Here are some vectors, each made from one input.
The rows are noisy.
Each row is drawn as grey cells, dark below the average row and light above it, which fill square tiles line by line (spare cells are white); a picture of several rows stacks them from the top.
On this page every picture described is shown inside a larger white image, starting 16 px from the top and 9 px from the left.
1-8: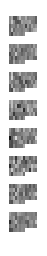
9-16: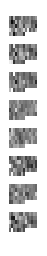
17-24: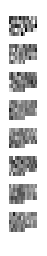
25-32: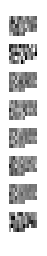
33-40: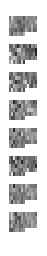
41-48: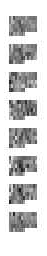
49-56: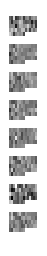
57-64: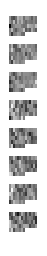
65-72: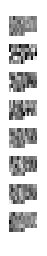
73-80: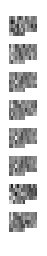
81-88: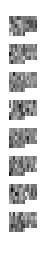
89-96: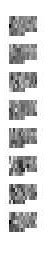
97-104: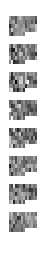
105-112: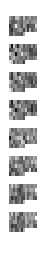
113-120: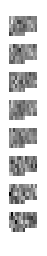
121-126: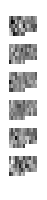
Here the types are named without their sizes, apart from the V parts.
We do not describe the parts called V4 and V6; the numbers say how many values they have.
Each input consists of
either a fixed value, or a label and a value of V4, or a true/false value and a value of V6.
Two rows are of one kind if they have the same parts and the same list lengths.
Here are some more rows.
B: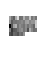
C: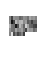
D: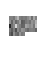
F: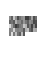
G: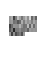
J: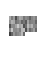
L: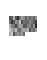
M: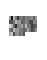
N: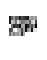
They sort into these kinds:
B, D, G, J
C, F, L, M
N

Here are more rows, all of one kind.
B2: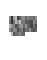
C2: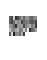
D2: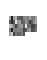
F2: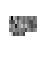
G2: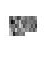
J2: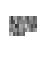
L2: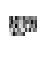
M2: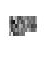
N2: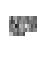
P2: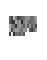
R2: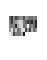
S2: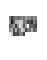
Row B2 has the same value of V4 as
G2, R2 and S2.
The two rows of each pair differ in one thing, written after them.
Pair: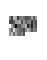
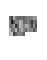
the label
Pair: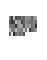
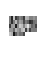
the label
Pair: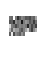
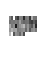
the label
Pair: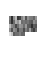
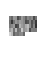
the label
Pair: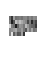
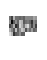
the label
